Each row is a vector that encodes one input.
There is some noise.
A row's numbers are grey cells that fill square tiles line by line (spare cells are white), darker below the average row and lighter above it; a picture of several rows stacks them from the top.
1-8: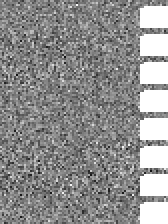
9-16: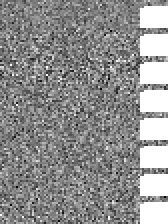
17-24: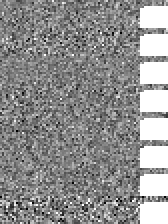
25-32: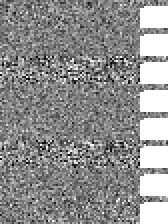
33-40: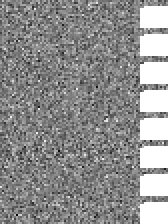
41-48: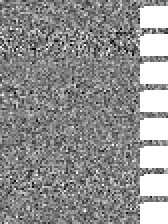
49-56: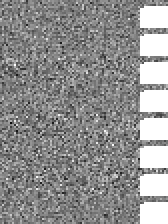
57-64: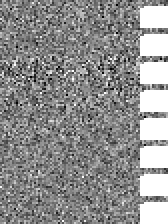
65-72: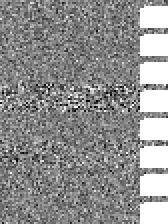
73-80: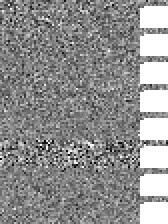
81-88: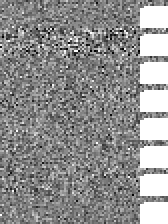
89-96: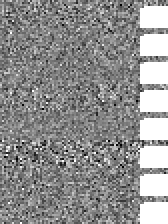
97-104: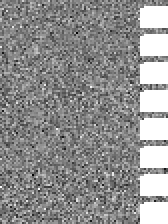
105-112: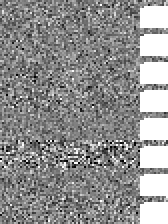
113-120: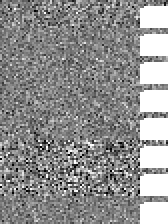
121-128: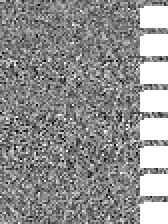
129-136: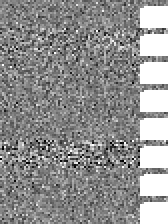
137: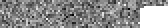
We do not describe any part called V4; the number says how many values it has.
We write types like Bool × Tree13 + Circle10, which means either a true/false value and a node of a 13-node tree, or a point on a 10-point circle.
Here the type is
List2((Circle5 + V4) × Label5).
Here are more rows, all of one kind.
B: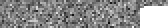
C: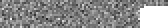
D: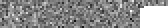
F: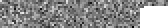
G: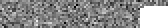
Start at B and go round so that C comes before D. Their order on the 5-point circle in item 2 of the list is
B, C, G, F, D.
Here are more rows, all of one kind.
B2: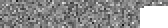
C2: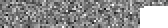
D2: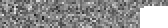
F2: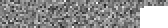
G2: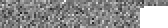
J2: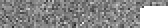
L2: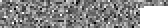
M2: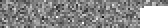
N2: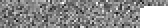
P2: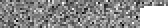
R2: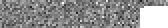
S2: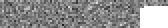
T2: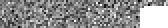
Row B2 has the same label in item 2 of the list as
G2 and R2.
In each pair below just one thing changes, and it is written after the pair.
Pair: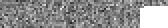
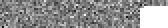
the value of V4 in item 1 of the list
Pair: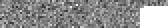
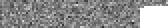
the value of V4 in item 1 of the list
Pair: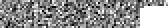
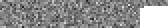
the label in item 2 of the list
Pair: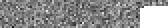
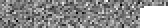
the label in item 1 of the list
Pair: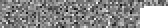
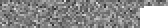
the place on the 5-point circle in item 2 of the list
